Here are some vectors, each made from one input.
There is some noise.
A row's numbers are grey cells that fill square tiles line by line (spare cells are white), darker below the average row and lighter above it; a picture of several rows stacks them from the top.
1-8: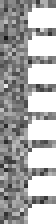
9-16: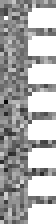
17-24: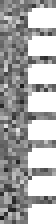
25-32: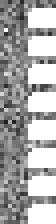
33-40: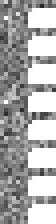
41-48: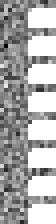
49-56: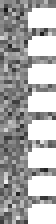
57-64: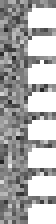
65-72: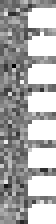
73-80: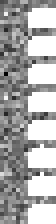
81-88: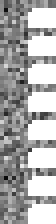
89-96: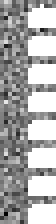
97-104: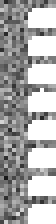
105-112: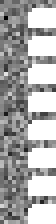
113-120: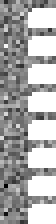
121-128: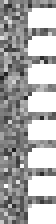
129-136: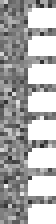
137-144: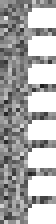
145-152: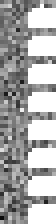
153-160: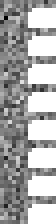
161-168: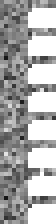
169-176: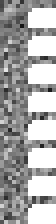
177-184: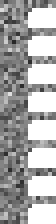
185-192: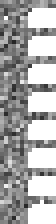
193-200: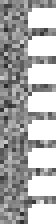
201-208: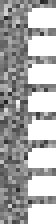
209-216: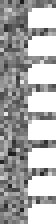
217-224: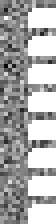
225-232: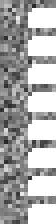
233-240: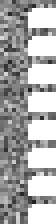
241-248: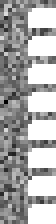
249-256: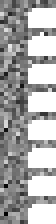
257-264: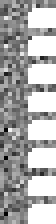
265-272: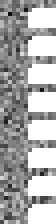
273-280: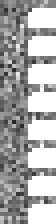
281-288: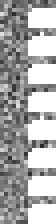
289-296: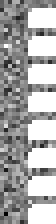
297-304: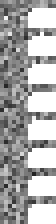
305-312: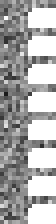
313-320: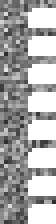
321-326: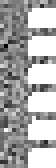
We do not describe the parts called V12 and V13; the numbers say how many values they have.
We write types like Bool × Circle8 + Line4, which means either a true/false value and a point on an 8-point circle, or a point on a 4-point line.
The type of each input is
(Label8 + Line7) × V12 × V13 + Line8.
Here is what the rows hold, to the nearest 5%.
About 20% of them hold a point on an 8-point line. The rest hold a value of V12 and a value of V13, together with either one of 8 labels, or a point on a 7-point line.
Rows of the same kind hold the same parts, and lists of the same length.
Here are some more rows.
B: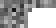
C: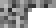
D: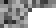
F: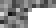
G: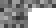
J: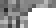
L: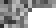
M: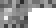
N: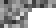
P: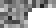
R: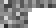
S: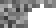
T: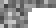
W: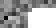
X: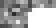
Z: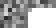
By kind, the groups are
B, G, J, M, R, T
C, F, S, W, X, Z
D, L, N, P

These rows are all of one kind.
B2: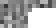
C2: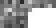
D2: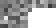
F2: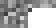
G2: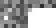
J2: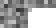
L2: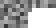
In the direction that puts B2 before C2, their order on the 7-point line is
F2, D2, L2, B2, J2, G2, C2.
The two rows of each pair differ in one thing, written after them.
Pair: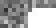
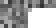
the place on the 7-point line
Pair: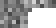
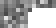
the value of V12
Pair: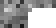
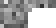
the place on the 7-point line
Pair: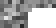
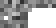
the value of V12
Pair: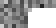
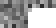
the value of V13
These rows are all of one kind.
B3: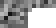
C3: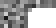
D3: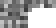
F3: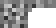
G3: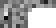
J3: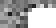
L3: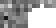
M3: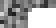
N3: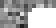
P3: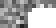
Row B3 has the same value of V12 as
C3, G3 and L3.
